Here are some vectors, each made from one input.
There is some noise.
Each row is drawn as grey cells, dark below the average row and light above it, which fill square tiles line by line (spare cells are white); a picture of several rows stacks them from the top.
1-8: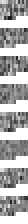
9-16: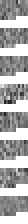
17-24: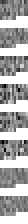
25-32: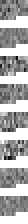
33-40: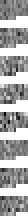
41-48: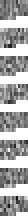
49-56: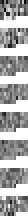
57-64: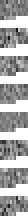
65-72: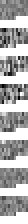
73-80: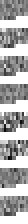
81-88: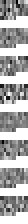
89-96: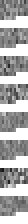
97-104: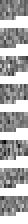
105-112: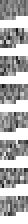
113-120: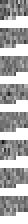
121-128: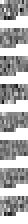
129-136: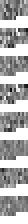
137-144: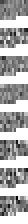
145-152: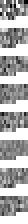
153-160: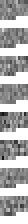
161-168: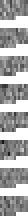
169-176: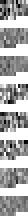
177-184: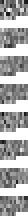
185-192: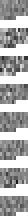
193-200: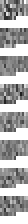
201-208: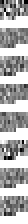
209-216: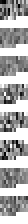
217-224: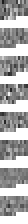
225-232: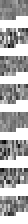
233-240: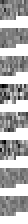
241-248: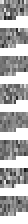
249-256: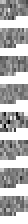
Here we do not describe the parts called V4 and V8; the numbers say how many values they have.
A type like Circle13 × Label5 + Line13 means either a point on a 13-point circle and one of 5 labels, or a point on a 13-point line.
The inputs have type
(Bool × Bool × Bool × Bool + V8) × (Line9 + Line10 × V4).
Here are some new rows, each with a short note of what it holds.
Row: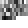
a point on a 9-point line and a value of V8
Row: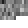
a point on a 10-point line, a value of V4 and a value of V8
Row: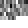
a point on a 10-point line, four true/false values and a value of V4
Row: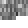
a point on a 9-point line and a value of V8
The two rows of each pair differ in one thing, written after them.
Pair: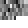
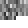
the value of V8
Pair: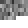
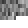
the value of V8
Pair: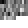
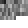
the place on the 10-point line
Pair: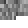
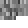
the value of V8
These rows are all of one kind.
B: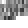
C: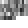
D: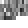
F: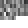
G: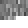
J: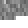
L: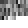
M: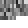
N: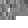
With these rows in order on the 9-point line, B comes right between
J and L.
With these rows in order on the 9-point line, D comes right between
C and F.
